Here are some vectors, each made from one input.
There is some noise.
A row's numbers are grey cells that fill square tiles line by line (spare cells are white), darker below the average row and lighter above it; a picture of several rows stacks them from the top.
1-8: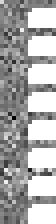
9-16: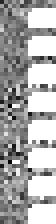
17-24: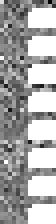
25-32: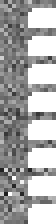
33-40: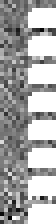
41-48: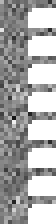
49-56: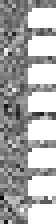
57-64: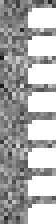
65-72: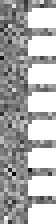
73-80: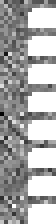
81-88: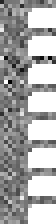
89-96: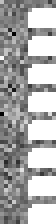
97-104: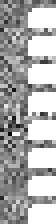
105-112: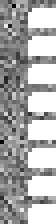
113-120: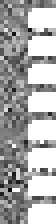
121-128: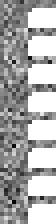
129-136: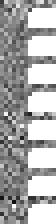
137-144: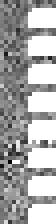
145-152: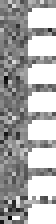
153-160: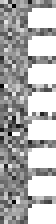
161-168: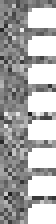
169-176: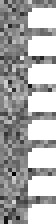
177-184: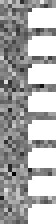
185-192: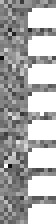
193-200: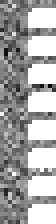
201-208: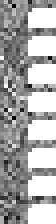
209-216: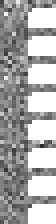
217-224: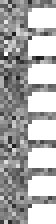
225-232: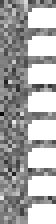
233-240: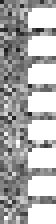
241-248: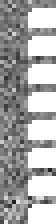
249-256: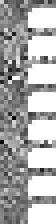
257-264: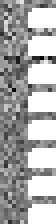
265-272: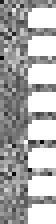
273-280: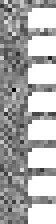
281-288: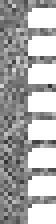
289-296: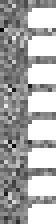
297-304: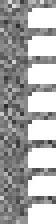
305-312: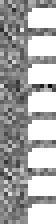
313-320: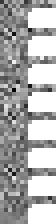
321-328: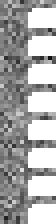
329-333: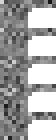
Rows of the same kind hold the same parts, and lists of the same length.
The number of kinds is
3.
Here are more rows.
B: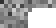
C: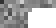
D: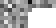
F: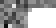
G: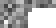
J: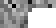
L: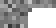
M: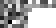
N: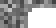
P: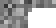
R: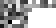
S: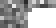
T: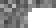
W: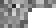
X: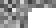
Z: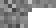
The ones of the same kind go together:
B, C, D, G, J, P, W, X
F, L, N, S, T, Z
M, R

